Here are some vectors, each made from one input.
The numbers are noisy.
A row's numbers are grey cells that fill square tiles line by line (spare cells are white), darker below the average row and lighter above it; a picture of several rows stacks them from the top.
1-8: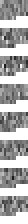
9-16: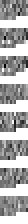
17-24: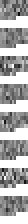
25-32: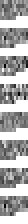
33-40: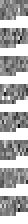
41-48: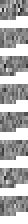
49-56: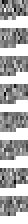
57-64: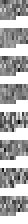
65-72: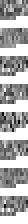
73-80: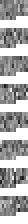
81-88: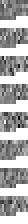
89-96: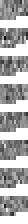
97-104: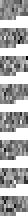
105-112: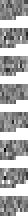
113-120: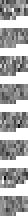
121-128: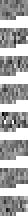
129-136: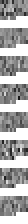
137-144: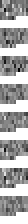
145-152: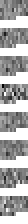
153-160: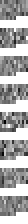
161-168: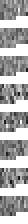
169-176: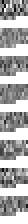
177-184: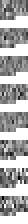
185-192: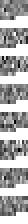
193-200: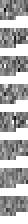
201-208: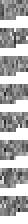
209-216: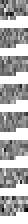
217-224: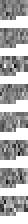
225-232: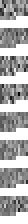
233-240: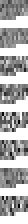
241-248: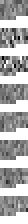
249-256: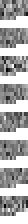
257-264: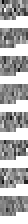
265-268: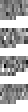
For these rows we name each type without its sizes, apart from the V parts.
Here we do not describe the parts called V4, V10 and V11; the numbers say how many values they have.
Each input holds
a point on a line, together with either a point on a circle, five true/false values and a value of V10, or a value of V4 and a value of V11.
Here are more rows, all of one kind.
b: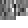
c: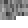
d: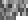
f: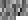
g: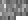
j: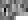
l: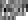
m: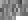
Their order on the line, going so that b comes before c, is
b, f, c, m, g, d, j, l.
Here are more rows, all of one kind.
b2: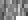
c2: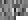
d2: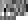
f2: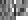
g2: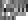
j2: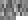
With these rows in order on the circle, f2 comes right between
b2 and c2.
